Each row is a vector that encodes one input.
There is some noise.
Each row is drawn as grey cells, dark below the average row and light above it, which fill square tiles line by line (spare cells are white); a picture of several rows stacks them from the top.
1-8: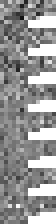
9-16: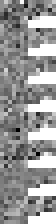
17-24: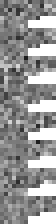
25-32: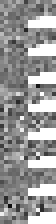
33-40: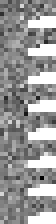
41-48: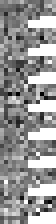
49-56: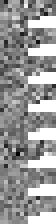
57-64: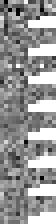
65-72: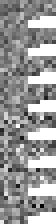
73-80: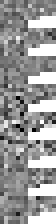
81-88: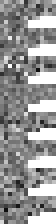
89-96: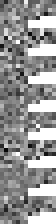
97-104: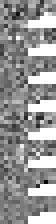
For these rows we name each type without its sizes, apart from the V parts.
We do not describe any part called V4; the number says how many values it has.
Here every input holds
a list of items, each a true/false value and a value of V4.
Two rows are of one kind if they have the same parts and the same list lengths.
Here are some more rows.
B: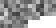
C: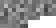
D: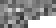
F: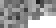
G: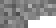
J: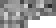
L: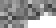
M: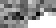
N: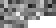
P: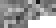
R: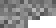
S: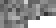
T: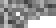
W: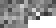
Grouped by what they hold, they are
B, J, T
C, D, G, N, R, S, W
F, P
L, M

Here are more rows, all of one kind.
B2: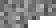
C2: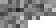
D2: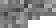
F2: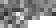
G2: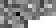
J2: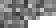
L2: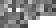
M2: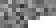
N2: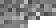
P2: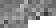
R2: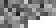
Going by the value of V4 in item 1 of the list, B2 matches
F2 and L2.
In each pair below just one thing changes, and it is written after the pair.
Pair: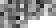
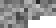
the value of V4 in item 1 of the list
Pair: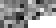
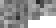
the true/false value in item 1 of the list
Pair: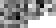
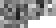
the true/false value in item 1 of the list
